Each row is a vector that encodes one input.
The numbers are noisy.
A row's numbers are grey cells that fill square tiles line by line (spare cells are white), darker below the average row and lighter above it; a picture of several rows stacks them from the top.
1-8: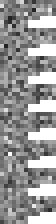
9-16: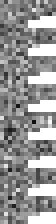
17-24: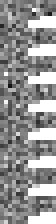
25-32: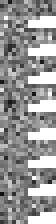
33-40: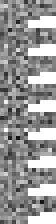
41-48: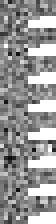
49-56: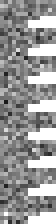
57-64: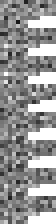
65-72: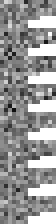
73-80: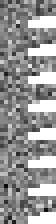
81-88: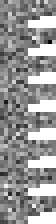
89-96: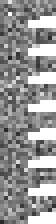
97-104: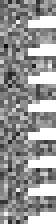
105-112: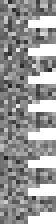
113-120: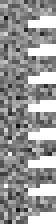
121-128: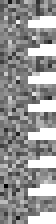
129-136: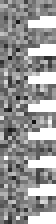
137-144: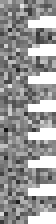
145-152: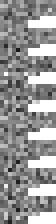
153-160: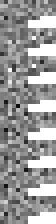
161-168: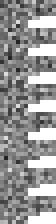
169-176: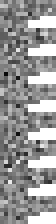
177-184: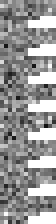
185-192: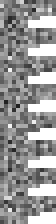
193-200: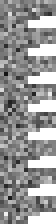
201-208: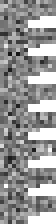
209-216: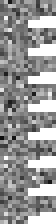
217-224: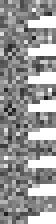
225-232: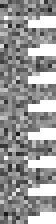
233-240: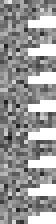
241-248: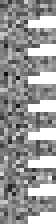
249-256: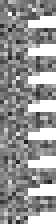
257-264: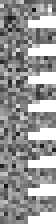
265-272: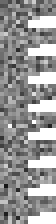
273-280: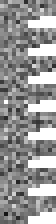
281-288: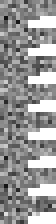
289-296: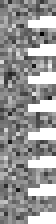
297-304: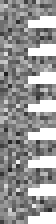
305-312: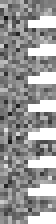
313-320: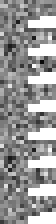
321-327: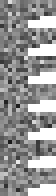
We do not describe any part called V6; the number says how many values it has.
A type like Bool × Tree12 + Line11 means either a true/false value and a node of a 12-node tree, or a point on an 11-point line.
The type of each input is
Bool × List2(V6) + Tree13.
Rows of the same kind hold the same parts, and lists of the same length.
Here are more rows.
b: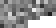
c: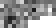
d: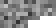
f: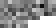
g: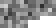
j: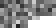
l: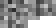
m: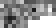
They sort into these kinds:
b, d
c, m
f, g
j, l

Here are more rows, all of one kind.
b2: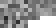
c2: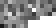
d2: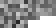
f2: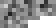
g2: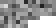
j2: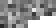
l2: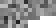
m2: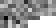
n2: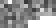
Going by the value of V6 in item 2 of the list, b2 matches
j2 and l2.
